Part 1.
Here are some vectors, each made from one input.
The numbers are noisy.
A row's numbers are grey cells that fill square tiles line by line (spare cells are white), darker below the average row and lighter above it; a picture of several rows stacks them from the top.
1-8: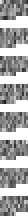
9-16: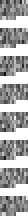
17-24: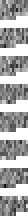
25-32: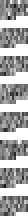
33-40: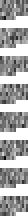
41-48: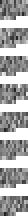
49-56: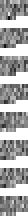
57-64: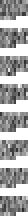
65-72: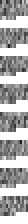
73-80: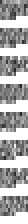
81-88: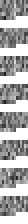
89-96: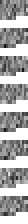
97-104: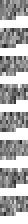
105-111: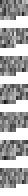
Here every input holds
either a point on a 10-point line, or a list of up to two points on a 6-point line.
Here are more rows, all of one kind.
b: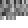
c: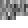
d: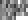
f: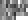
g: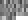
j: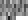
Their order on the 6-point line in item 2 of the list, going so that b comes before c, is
b, g, d, f, c, j.
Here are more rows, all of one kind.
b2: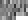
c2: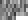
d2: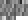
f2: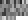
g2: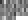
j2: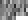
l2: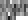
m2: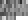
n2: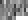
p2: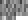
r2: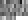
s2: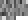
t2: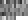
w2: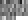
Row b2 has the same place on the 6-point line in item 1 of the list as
c2, j2, l2 and n2.
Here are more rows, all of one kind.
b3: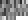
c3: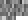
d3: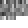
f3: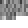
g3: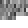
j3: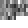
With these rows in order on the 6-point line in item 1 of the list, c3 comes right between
d3 and f3.
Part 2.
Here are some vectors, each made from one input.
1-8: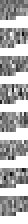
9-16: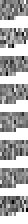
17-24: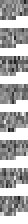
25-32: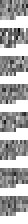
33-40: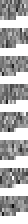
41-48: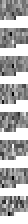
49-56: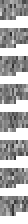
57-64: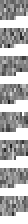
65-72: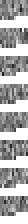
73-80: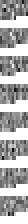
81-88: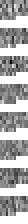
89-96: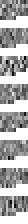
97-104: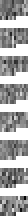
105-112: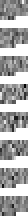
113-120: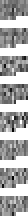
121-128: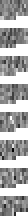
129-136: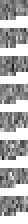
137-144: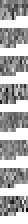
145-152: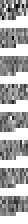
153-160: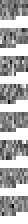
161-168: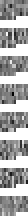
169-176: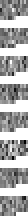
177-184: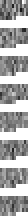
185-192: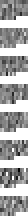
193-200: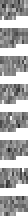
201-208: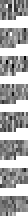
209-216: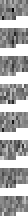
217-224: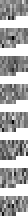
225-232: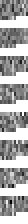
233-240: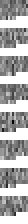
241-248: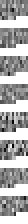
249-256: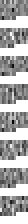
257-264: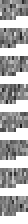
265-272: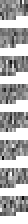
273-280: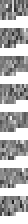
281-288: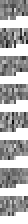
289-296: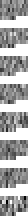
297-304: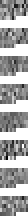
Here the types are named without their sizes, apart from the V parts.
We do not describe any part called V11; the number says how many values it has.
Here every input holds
a label, a point on a line and a value of V11.
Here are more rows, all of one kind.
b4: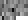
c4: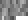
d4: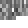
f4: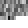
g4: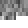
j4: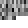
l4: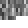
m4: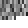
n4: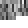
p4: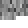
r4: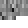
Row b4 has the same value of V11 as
j4, m4 and r4.
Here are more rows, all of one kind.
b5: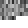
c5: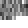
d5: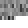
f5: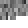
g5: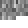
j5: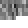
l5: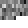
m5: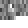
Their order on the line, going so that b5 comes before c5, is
f5, d5, m5, j5, b5, l5, g5, c5.
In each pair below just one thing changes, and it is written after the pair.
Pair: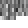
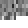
the place on the line
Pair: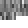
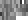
the label
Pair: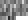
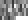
the label
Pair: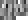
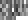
the place on the line
